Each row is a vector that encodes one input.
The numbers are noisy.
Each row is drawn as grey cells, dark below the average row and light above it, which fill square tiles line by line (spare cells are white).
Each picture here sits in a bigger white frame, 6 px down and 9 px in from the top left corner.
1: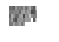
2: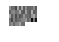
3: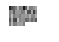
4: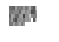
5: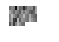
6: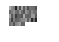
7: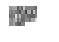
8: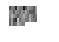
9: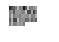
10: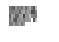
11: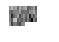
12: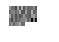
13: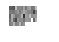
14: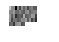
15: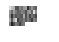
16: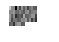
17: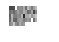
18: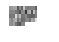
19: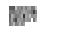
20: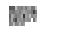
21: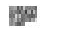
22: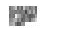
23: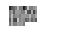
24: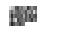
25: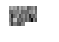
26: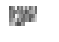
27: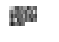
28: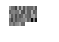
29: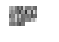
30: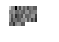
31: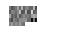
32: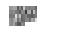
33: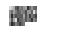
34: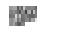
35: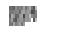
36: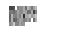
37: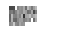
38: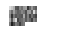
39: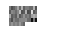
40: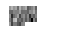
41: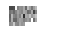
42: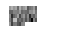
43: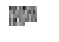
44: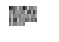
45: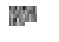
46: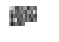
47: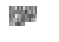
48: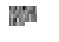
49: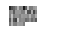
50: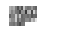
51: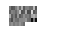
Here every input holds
a point on a 5-point circle and a point on a 4-point line.
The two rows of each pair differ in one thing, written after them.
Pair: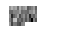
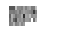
the place on the 5-point circle
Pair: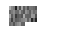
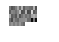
the place on the 4-point line
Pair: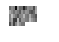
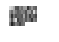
the place on the 5-point circle
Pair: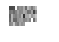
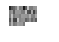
the place on the 5-point circle
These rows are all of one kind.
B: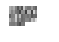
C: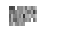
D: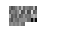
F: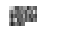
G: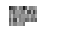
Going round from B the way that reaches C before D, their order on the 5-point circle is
B, C, G, D, F.
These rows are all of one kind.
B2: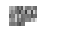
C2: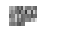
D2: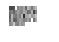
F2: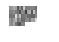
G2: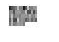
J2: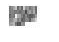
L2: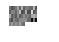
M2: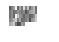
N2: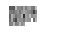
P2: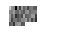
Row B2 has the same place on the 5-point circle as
C2, F2, J2 and M2.
